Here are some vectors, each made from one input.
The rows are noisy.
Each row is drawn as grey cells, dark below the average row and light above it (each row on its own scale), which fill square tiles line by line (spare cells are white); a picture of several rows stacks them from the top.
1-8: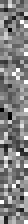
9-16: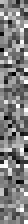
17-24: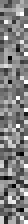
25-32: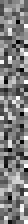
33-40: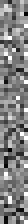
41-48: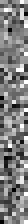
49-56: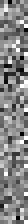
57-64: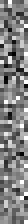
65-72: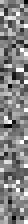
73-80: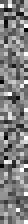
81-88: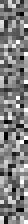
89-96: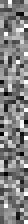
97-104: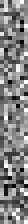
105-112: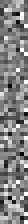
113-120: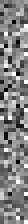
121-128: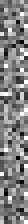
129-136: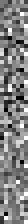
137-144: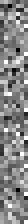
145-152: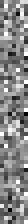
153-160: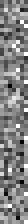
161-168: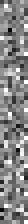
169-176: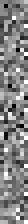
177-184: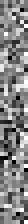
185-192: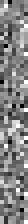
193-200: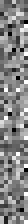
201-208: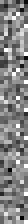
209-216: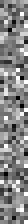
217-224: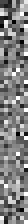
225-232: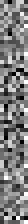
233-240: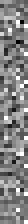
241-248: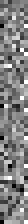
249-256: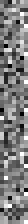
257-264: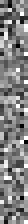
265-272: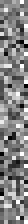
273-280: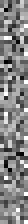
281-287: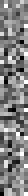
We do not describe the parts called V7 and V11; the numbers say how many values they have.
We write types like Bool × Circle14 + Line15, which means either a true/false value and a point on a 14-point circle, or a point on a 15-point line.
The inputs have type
Bool × V7 + (Tree13 + Unit) × V11.
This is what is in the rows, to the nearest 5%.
About 20% of them hold a true/false value and a value of V7. The rest hold a value of V11, together with either a fixed value, or a node of a 13-node tree.
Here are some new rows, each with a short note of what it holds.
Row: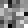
a node of a 13-node tree and a value of V11
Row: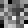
a node of a 13-node tree and a value of V11
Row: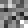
a true/false value and a value of V7
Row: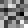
a true/false value and a value of V7
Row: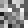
a node of a 13-node tree and a value of V11
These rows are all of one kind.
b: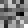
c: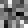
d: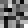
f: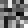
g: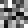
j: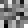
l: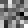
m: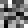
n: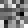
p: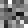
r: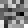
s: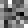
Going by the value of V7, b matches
n and r.
